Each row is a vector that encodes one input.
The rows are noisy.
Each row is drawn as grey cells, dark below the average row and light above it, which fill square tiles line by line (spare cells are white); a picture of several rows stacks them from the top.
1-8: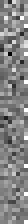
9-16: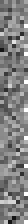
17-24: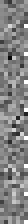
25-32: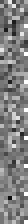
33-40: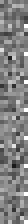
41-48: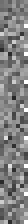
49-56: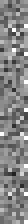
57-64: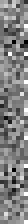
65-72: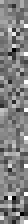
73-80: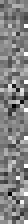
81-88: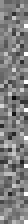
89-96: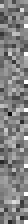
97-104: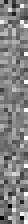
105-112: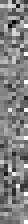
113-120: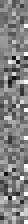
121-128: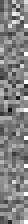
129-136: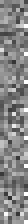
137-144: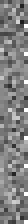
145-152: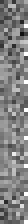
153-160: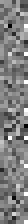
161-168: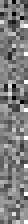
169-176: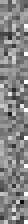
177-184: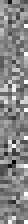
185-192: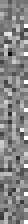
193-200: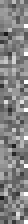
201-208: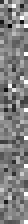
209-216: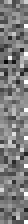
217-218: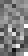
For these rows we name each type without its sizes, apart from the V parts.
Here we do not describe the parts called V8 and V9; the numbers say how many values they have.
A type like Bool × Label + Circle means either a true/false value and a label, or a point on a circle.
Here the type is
(Bool × Tree + V8) × V9.
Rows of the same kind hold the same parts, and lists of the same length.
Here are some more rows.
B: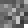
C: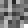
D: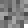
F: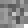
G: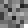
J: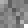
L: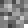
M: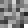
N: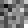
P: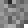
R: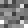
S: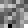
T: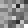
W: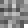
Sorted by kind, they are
B, C, G, L, N, S
D, F, J, M, P, R, T, W

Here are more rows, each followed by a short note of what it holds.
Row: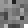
a value of V8 and a value of V9
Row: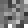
a node of a tree, a true/false value and a value of V9
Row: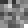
a value of V8 and a value of V9
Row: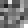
a value of V8 and a value of V9
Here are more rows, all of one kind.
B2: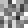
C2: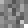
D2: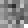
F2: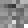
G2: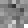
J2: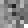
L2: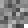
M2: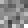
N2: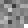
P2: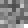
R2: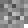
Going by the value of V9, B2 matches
D2, F2, G2 and J2.
